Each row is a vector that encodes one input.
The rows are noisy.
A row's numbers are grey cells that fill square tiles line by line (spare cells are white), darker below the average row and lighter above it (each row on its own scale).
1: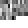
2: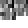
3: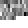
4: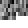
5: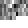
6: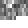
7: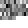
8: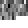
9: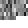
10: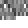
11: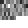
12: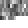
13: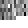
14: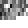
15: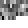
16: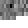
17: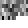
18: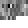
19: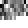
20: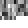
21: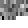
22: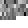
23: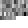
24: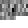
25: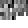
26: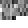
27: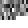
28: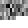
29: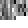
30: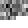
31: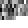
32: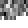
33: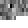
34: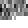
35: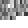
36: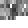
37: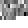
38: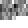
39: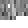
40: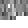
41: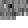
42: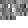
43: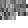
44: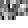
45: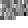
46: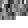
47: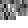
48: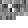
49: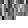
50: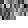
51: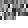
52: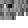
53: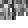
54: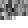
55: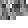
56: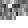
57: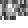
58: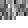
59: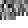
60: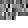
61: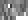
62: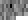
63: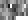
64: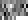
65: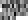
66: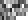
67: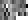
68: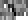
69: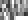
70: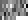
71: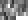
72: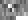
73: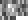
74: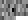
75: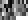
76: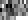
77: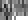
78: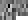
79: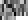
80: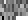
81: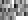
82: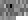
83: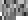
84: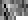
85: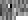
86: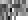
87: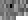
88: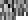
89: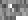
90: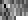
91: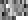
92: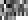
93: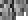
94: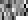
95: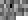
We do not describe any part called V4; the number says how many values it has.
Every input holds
a value of V4, together with either one of 7 labels, or a point on a 5-point line.
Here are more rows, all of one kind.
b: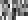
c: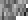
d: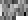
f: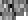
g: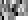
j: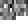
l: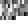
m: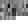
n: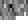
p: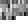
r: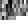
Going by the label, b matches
f, m and n.
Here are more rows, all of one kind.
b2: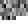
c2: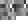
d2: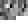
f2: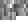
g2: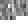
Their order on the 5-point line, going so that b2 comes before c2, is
d2, b2, c2, f2, g2.
